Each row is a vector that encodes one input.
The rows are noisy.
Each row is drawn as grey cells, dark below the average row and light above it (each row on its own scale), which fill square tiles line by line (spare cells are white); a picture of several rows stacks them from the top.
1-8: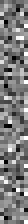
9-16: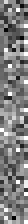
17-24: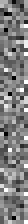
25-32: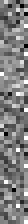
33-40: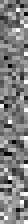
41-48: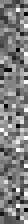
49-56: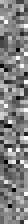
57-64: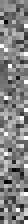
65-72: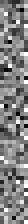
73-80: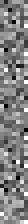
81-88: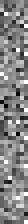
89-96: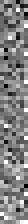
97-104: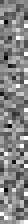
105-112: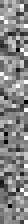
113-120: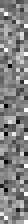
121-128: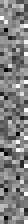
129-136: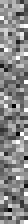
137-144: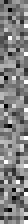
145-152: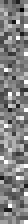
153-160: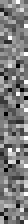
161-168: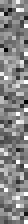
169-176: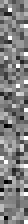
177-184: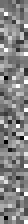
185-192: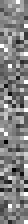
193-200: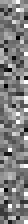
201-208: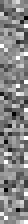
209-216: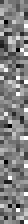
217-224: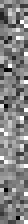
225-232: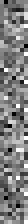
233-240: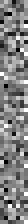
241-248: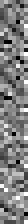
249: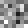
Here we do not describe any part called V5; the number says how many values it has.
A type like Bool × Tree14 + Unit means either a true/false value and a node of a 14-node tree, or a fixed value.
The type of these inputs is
(Bool × Bool × Bool × Bool + Line9) × V5.
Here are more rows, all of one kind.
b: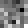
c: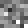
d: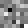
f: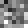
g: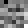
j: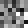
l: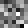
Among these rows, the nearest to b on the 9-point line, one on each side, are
c and f.
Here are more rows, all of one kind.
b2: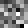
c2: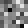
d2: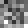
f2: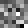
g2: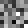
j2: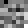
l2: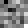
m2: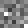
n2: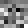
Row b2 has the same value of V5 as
f2, j2 and n2.
